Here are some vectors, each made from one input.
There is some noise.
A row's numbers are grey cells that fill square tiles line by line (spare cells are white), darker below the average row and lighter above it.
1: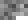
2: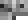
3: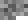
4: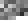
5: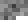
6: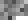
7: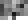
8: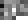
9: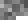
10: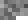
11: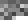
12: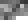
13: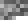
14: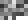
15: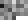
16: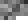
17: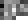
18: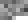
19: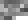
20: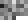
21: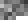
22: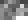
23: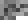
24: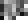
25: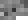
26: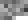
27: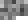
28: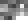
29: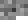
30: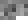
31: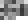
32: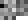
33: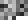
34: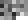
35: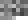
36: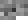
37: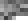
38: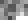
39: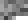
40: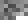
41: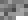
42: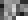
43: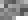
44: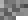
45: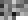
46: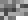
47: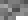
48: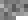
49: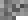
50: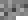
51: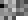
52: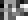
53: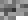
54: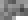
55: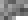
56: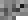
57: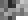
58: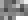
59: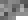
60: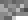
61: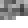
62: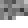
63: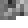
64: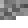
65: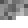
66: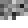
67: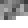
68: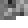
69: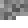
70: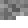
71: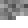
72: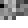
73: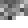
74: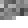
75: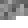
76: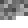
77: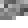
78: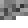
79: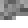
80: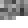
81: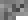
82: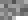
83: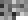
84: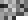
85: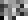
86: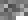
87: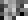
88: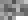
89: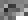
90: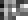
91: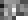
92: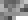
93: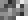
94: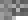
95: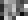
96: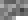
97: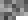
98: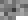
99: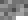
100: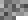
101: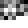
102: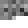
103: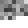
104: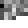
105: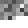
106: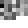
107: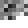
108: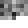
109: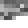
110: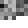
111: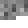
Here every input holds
either a point on a 5-point line, or a list of up to two points on a 6-point line.
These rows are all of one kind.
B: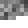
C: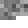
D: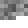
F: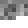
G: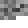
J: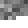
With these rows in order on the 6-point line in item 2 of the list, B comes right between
D and F.
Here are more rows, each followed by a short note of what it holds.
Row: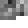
the empty list
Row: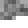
a list of one item
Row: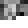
a point on a 5-point line
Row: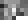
a point on a 5-point line
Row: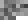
a list of two items
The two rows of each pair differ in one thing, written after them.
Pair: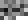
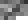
the place on the 6-point line in item 2 of the list
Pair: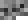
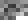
the place on the 6-point line in item 2 of the list
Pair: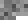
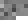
the place on the 6-point line in item 2 of the list
